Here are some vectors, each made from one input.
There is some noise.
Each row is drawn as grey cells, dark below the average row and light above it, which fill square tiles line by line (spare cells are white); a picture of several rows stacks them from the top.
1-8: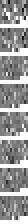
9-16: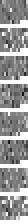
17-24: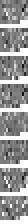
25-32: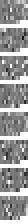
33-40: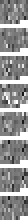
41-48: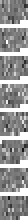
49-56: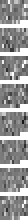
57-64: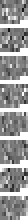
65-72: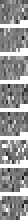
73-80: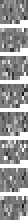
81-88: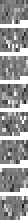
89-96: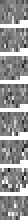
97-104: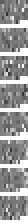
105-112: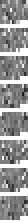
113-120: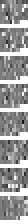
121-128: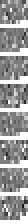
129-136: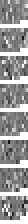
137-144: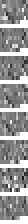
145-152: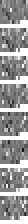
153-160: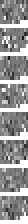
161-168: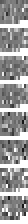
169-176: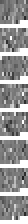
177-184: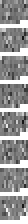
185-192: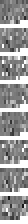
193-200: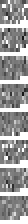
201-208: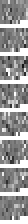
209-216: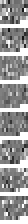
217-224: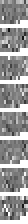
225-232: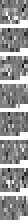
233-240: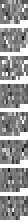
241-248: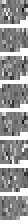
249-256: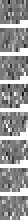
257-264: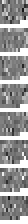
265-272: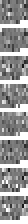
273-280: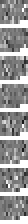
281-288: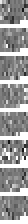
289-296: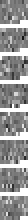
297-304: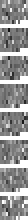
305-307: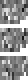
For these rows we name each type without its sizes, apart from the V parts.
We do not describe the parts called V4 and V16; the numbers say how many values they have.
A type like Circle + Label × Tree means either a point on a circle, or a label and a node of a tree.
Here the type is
(Bool × Bool × Bool + V4) × (Line + V16).
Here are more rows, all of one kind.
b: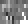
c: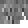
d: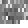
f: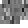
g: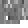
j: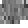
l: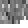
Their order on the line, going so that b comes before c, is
b, c, f, l, j, d, g.
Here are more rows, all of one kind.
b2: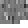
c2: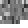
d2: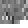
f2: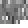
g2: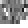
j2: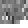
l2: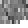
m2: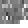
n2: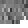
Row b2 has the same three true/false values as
c2, d2 and j2.
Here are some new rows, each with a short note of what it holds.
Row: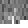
a value of V4 and a value of V16
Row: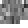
a point on a line and three true/false values
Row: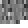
a point on a line and a value of V4
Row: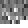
a value of V4 and a value of V16
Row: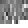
a value of V4 and a value of V16
